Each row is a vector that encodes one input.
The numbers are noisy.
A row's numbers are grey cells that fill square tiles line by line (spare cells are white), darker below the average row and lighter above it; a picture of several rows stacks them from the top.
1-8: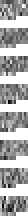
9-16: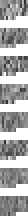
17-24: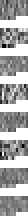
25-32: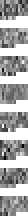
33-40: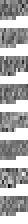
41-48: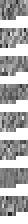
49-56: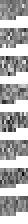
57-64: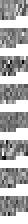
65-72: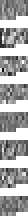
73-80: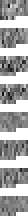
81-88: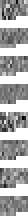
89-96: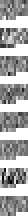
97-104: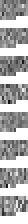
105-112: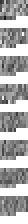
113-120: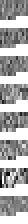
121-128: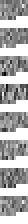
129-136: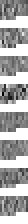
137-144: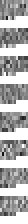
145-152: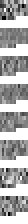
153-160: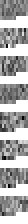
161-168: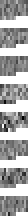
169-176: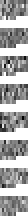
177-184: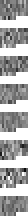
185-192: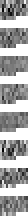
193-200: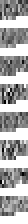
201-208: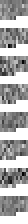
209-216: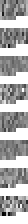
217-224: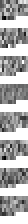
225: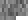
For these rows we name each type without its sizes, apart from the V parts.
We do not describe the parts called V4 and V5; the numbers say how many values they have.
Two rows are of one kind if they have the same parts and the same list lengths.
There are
2 kinds of row.
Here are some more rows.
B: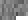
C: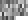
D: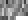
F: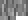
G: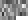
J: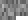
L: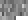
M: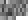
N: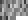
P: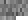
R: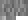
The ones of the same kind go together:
B, F, G, J, L, M, P, R
C, D, N

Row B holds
a label, a node of a tree, a true/false value and a value of V4.
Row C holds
a value of V5.
